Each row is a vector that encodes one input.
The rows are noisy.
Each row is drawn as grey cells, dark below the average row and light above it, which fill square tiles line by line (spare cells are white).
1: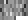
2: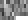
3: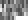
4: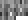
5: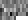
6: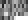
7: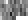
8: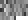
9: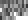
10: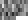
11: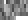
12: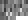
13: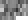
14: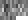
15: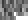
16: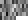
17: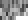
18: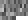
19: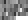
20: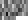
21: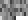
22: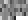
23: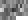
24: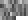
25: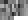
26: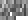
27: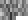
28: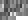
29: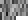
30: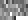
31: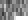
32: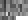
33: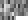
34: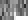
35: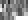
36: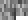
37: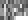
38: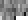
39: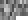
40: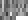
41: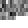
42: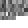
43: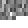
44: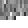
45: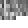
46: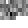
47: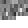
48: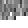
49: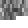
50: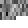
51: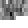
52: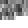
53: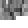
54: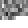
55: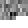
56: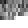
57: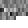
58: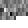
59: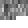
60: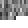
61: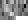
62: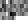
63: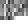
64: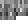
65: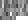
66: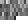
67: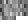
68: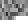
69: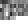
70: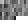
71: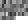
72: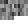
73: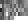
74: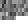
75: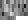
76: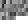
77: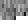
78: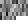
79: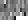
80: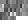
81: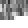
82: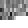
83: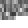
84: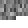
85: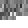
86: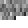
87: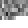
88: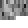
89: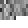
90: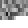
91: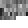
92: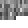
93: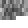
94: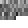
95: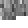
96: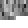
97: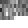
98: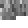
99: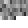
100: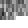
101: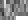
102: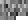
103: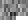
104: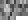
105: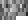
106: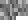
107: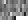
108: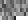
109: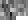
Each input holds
one of 6 labels, together with either a point on a 5-point circle and a true/false value, or one of 6 labels.
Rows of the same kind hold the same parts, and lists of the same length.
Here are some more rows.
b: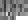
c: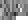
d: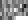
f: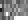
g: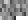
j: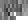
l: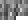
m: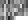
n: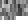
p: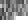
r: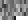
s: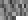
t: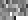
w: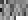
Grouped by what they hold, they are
b, c, g, j, l, r, s
d, f, m, n, p, t, w

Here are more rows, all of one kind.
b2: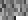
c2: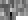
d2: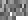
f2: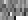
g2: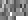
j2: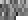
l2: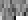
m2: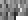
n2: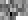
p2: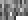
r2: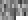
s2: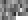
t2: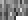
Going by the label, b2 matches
f2, l2 and r2.
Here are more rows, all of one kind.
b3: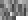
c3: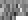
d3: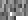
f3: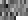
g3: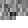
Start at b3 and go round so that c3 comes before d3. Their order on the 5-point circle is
b3, c3, g3, f3, d3.
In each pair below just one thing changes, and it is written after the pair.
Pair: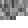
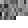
the label
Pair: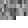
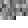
the true/false value
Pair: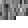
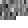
the true/false value
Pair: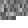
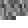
the true/false value
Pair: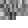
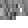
the true/false value
